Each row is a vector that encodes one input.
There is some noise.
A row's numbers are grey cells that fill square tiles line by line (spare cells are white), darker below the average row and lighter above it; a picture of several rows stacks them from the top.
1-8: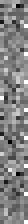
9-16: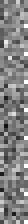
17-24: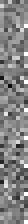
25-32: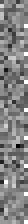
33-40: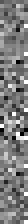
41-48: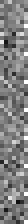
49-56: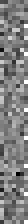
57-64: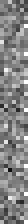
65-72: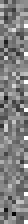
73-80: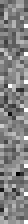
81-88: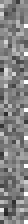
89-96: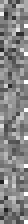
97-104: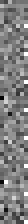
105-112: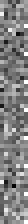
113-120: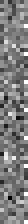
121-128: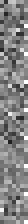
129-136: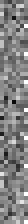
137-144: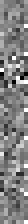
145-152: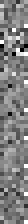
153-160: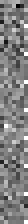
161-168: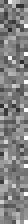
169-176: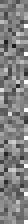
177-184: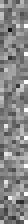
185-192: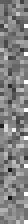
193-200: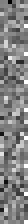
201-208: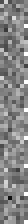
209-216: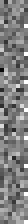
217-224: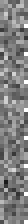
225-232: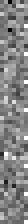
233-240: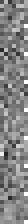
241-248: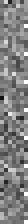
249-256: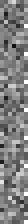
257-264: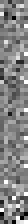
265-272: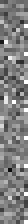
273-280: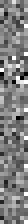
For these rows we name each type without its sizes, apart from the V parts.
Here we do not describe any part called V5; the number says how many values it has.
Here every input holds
a list of items, each a true/false value and a value of V5.
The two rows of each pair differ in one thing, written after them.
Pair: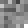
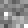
the true/false value in item 1 of the list
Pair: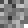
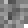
the value of V5 in item 1 of the list
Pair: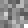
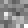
the value of V5 in item 1 of the list
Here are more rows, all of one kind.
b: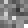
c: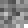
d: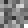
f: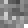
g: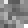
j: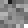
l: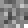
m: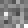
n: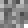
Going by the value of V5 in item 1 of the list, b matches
f and g.
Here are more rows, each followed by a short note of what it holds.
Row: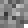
a list of three items
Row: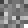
a list of three items
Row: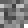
a list of two items
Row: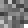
a list of three items
